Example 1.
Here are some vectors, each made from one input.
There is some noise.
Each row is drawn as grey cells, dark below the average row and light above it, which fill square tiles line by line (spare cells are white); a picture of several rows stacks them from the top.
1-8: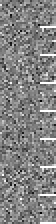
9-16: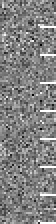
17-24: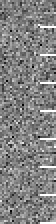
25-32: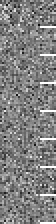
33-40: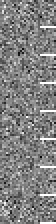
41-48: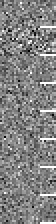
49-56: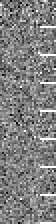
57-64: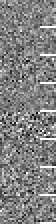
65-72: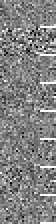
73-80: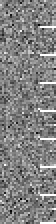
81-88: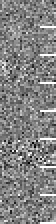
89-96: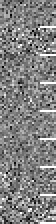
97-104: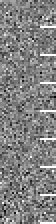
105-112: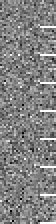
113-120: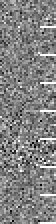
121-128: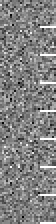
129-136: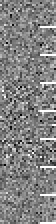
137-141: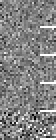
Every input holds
a list of up to three points on a 7-point line.
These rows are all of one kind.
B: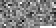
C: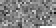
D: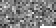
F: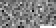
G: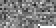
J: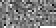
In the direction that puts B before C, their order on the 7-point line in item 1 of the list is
F, B, C, G, J, D.
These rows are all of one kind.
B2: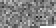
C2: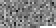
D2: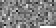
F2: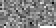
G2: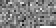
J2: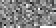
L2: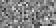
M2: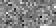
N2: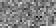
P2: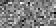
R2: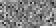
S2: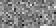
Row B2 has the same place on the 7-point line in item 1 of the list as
L2 and N2.
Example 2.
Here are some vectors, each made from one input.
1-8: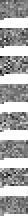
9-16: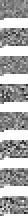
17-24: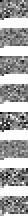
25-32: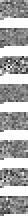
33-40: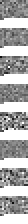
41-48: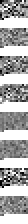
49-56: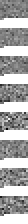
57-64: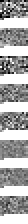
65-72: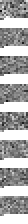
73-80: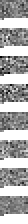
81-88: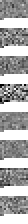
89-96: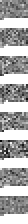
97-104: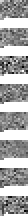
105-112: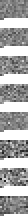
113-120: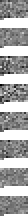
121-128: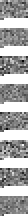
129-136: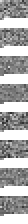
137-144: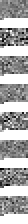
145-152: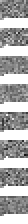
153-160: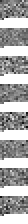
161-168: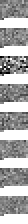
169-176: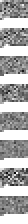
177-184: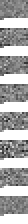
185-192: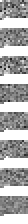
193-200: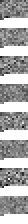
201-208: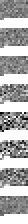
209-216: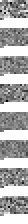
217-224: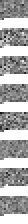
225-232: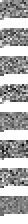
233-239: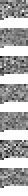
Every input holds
a list of up to three points on an 11-point circle.
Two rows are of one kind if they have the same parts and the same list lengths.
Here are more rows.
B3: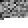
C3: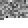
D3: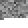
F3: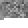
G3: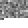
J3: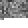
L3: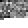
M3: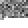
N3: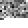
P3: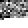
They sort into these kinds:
B3, D3, M3
C3, F3, G3, L3
J3, P3
N3

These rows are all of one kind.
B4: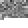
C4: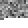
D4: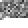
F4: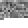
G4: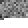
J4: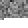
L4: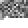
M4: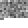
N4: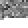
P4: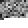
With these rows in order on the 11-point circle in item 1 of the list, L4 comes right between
F4 and J4.
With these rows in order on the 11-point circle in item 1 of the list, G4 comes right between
D4 and P4.
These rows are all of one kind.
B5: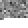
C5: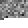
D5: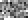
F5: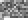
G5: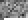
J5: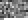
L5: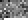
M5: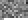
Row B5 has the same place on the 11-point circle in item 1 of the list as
G5 and J5.
